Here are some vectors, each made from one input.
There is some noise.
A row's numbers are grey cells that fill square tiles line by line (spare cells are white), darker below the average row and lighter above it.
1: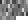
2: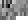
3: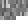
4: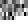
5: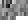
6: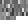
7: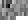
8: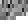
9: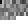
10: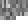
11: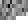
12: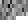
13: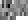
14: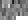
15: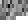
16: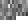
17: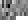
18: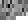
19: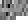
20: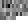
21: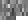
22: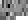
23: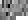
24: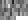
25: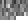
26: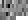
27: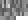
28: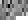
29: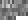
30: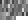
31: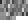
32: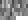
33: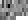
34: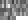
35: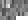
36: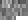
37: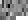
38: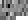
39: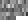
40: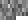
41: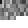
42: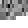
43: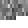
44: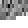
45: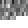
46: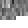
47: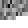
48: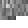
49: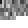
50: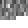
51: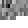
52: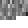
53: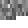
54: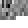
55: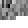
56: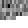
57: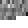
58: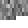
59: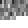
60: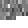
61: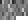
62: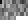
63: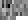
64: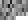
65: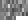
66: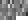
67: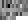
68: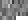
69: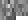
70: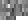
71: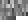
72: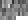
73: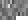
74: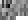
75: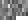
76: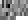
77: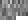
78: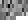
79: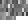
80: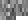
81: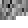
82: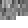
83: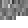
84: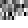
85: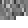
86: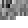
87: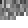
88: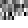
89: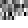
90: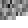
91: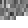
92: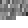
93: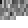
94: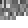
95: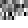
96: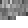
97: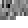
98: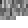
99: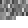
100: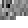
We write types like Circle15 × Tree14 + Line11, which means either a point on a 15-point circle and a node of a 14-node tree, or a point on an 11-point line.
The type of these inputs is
List2(Bool × Line5).
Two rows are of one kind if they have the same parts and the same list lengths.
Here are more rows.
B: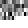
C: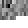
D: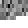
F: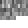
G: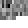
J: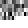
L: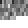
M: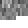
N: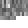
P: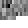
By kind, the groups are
B, J
C, D, G, P
F, L, M, N

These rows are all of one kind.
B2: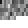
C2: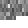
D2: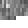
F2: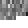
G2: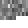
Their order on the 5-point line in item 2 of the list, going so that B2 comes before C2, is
B2, F2, G2, C2, D2.
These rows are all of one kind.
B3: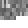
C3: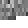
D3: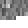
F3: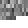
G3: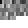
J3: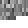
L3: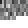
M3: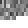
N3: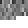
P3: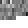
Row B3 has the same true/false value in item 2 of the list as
D3, M3 and N3.
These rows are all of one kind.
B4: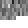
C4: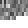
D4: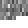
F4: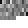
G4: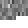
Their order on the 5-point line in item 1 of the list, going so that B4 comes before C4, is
D4, F4, G4, B4, C4.
